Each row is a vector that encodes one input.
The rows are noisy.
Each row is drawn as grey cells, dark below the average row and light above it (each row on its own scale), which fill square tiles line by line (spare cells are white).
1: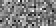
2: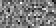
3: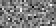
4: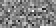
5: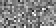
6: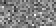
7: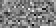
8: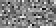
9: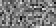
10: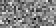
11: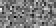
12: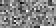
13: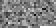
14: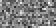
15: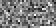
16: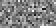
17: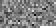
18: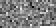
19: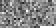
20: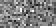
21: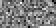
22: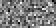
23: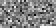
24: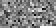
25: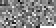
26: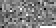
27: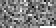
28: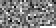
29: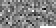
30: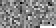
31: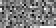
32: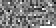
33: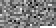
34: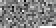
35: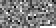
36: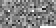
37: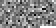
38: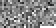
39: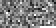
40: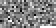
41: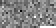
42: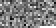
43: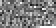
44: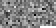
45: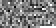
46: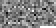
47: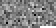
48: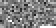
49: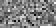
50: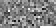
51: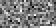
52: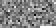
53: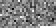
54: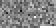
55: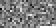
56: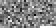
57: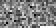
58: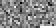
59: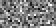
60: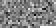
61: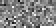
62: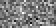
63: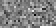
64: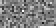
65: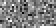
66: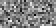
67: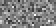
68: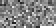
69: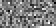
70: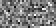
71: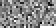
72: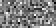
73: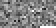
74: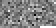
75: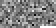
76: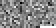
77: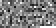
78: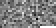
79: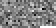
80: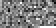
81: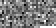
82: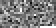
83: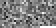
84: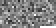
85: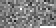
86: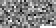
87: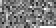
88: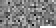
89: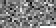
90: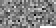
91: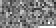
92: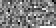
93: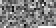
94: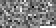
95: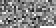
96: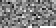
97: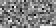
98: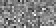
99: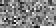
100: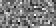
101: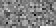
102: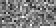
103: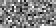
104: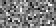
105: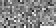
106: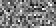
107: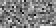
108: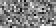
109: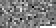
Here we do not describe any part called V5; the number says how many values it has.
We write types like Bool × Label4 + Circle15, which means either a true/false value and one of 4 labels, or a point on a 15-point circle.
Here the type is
Line4 + List2(Bool × V5).
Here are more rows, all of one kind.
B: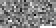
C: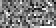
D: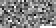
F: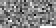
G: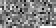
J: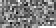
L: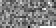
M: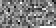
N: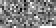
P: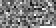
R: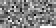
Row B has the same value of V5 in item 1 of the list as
F, G, M and N.
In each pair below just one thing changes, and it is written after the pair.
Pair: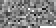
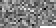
the true/false value in item 2 of the list
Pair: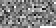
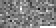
the true/false value in item 2 of the list
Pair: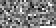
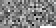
the true/false value in item 2 of the list
